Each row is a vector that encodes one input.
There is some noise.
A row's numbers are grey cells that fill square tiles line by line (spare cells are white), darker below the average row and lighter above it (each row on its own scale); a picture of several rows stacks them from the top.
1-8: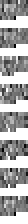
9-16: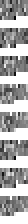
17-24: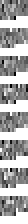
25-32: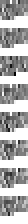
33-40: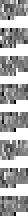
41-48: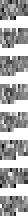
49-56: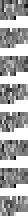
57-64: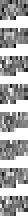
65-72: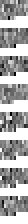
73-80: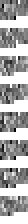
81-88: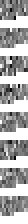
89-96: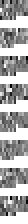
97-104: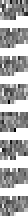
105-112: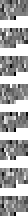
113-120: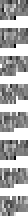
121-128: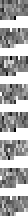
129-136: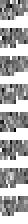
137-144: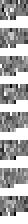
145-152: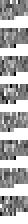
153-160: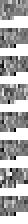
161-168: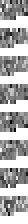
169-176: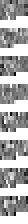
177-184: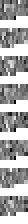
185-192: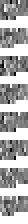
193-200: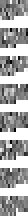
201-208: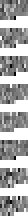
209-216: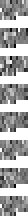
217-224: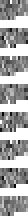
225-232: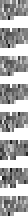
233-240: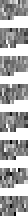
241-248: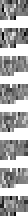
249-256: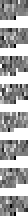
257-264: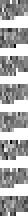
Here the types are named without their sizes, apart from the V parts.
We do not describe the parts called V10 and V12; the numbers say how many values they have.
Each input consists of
a true/false value, together with either a point on a line and a value of V12, or a value of V10.
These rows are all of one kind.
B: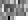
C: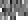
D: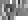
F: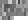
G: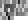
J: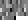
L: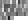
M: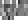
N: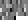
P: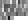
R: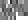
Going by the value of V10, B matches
J and N.
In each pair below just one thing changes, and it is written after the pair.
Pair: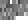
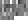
the place on the line
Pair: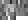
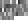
the true/false value
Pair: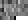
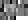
the place on the line
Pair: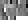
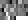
the place on the line
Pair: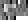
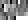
the value of V12
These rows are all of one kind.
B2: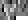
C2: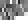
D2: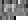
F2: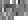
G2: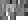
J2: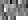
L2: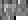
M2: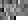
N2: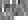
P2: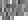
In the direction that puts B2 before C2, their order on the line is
G2, N2, F2, B2, M2, L2, D2, C2, J2, P2.
